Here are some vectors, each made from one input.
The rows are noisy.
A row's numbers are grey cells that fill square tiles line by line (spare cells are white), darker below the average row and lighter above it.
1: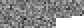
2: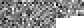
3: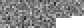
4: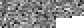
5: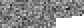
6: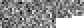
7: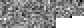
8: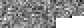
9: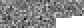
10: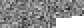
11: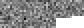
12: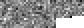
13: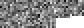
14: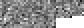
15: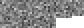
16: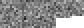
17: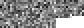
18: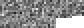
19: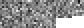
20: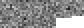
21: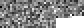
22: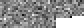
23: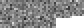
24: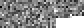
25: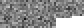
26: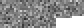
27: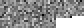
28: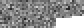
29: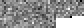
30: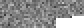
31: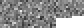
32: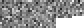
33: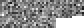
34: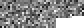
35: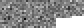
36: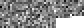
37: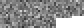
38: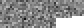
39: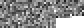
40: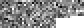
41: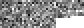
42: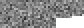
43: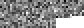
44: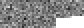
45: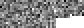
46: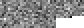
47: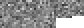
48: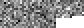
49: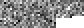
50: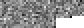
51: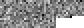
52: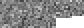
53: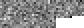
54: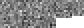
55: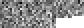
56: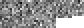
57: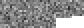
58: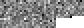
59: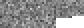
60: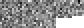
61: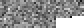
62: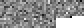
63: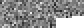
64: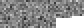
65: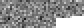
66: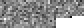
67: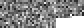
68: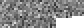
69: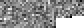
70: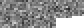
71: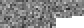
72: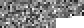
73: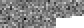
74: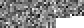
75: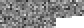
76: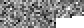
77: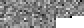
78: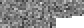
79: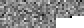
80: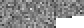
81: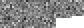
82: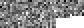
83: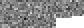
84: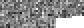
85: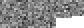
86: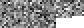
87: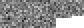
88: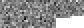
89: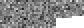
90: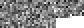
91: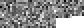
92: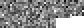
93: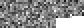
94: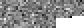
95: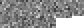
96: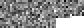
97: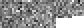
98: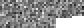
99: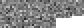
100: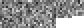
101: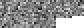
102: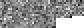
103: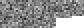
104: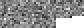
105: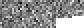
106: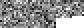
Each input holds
a node of an 8-node tree.
